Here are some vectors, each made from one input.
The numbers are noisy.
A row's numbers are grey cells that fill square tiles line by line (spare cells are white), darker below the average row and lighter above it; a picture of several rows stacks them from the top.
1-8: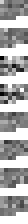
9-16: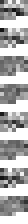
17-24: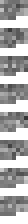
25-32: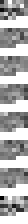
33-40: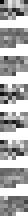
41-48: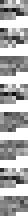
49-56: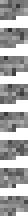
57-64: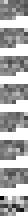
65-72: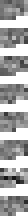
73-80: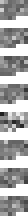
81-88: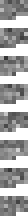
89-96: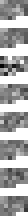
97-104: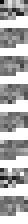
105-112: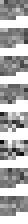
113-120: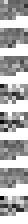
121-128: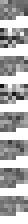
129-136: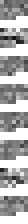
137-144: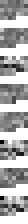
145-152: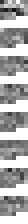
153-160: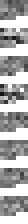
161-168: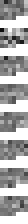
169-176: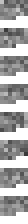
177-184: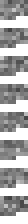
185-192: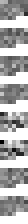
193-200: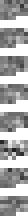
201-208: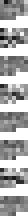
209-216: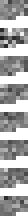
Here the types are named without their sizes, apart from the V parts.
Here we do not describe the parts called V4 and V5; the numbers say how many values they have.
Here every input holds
either a point on a line, a node of a tree and a value of V5, or a value of V4.
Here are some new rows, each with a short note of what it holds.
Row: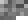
a point on a line, a node of a tree and a value of V5
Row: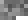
a point on a line, a node of a tree and a value of V5
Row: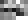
a value of V4
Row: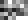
a value of V4
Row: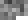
a point on a line, a node of a tree and a value of V5
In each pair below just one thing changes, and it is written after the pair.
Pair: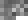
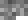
the place on the line
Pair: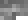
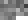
the value of V5
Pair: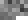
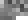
the place on the line
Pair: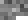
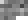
the value of V5
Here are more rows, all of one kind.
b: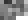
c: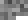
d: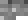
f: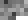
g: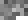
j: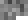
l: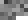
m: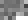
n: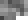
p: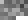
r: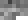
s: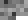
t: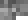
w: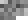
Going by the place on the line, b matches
f, m and s.
